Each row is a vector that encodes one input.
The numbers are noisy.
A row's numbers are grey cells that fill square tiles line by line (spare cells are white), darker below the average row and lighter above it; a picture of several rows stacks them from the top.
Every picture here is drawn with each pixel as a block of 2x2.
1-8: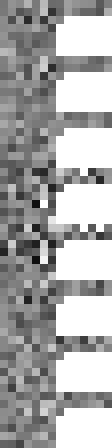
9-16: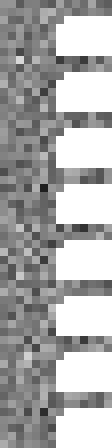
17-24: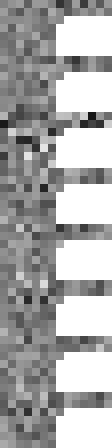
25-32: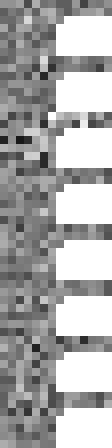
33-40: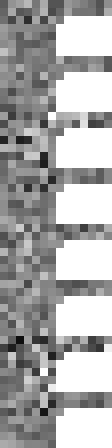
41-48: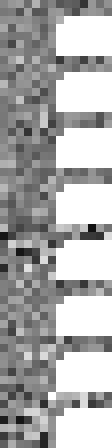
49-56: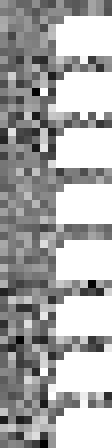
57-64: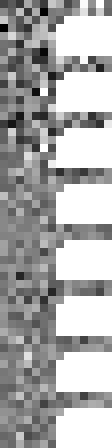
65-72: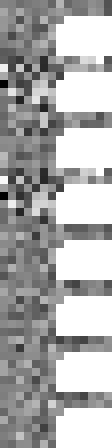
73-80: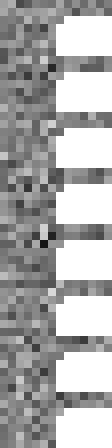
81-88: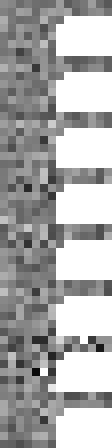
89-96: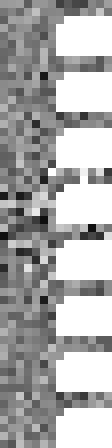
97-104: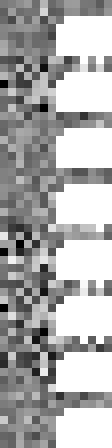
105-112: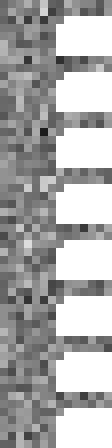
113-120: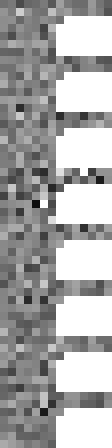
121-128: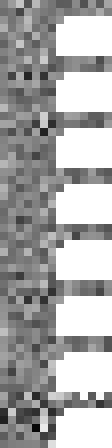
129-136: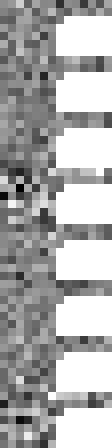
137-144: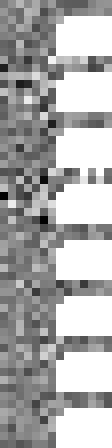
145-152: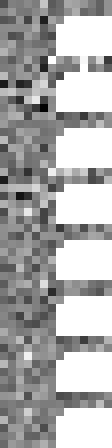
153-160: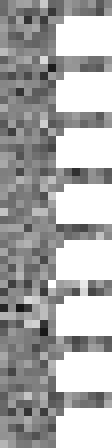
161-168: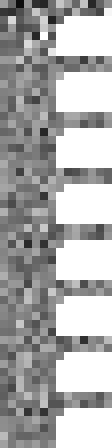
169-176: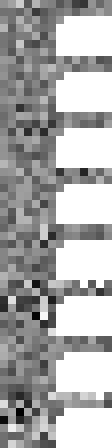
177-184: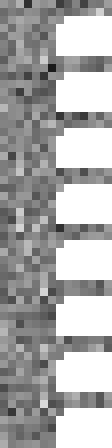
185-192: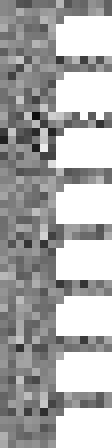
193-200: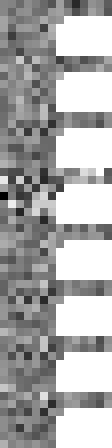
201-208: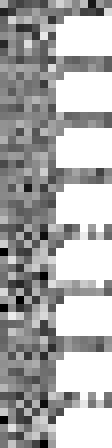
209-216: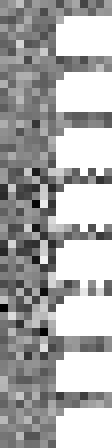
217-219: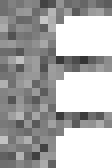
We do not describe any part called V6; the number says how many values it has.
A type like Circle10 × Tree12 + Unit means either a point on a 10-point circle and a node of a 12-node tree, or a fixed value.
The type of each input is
Label10 × List2(V6) + Line10.
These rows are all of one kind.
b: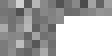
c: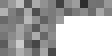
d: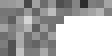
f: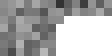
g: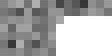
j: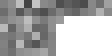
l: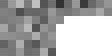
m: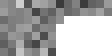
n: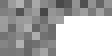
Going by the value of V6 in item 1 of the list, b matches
j and n.
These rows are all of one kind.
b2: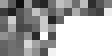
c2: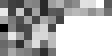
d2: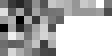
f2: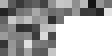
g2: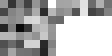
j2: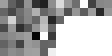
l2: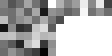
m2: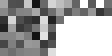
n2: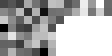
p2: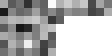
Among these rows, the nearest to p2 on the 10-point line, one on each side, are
f2 and g2.
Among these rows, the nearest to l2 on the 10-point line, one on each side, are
g2 and n2.
